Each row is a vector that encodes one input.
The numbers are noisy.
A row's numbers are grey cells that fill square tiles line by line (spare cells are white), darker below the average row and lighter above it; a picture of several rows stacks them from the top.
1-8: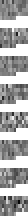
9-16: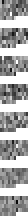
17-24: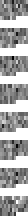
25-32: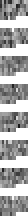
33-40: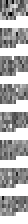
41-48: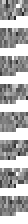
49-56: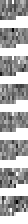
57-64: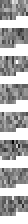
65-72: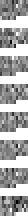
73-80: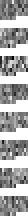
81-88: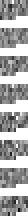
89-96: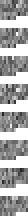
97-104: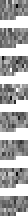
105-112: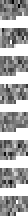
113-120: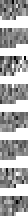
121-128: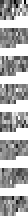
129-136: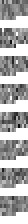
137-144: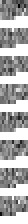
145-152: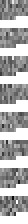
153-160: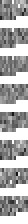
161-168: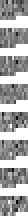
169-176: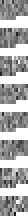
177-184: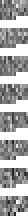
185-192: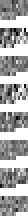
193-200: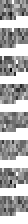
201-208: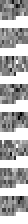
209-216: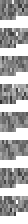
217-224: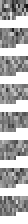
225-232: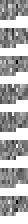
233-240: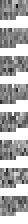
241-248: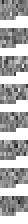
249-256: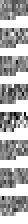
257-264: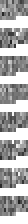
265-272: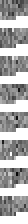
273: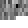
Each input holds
a list of up to three points on a 12-point line.
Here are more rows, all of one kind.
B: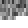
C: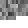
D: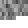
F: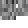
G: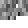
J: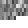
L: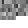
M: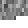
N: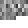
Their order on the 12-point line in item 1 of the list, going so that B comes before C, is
G, F, J, M, N, L, B, D, C.
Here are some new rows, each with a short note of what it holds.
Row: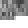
a list of two items
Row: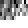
the empty list
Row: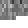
a list of two items
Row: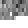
a list of two items
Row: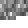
a list of two items
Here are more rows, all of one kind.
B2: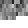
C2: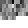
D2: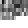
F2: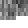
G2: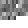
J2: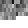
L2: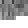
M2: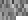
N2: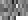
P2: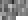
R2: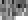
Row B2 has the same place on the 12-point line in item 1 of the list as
C2 and J2.
